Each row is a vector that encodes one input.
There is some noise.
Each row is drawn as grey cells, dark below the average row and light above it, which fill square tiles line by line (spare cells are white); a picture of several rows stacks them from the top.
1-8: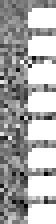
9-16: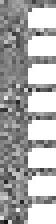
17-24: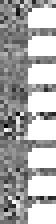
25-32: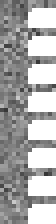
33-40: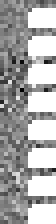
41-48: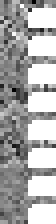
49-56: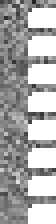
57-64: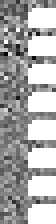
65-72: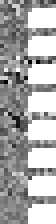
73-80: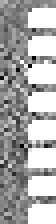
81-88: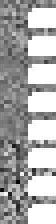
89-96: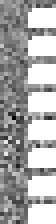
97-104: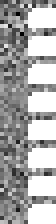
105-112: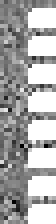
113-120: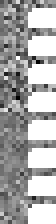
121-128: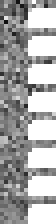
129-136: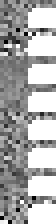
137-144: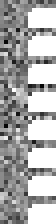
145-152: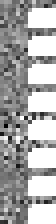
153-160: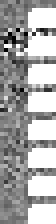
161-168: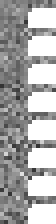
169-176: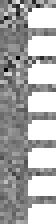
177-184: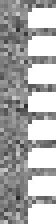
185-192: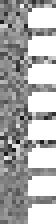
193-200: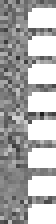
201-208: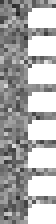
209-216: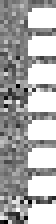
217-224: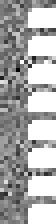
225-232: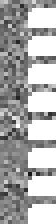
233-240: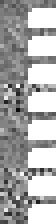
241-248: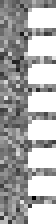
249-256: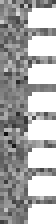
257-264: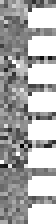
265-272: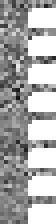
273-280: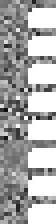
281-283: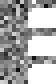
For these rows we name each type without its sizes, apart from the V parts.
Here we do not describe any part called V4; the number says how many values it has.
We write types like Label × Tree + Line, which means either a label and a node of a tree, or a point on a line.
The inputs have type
List(Bool × V4).
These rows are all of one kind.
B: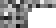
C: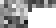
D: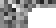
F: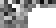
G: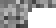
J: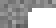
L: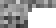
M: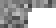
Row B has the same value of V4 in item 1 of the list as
C and L.
